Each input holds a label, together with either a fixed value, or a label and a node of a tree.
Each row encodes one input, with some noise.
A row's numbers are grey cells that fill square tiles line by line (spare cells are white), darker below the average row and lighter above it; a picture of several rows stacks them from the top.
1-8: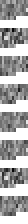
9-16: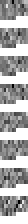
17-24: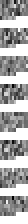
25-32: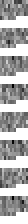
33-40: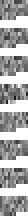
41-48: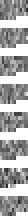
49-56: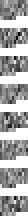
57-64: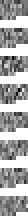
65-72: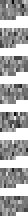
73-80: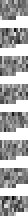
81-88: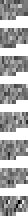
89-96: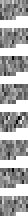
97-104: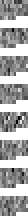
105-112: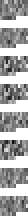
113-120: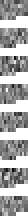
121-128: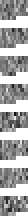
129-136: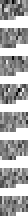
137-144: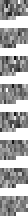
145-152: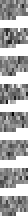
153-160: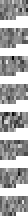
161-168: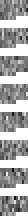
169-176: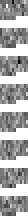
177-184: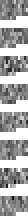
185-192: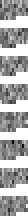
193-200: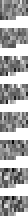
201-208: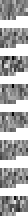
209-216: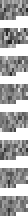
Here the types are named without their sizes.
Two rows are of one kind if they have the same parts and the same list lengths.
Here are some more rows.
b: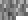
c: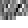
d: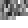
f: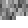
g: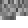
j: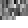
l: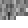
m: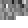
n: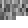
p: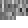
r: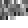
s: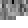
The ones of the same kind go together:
b, f, g, l, m, n, p, s
c, d, j, r

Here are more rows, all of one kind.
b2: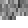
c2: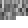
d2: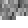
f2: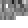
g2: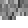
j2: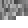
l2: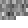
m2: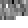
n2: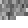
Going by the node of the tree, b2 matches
c2, g2 and n2.
